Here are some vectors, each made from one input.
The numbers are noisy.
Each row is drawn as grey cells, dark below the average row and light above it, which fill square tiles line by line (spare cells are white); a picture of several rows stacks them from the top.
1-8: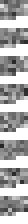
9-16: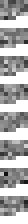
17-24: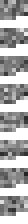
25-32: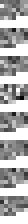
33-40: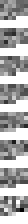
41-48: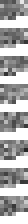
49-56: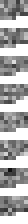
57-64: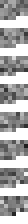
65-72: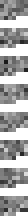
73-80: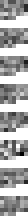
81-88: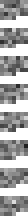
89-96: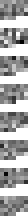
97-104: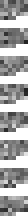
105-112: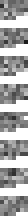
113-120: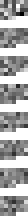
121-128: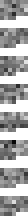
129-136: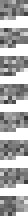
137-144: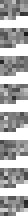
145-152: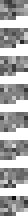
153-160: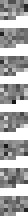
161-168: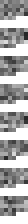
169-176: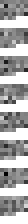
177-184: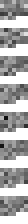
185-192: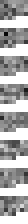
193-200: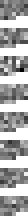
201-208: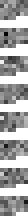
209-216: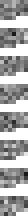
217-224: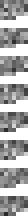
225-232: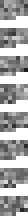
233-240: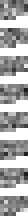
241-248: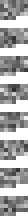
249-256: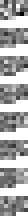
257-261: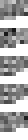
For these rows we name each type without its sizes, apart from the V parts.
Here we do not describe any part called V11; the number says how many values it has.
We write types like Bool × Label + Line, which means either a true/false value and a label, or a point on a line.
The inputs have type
List(Bool × V11).
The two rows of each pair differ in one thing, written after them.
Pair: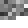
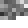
the value of V11 in item 2 of the list
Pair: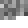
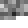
the value of V11 in item 1 of the list
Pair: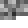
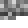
the value of V11 in item 1 of the list
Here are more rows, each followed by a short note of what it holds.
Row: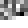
the empty list
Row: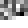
the empty list
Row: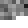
a list of one item
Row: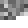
a list of one item
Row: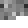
a list of one item
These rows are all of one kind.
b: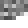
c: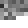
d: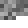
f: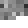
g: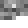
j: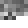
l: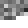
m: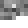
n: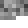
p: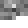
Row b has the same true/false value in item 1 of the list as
c, j and l.
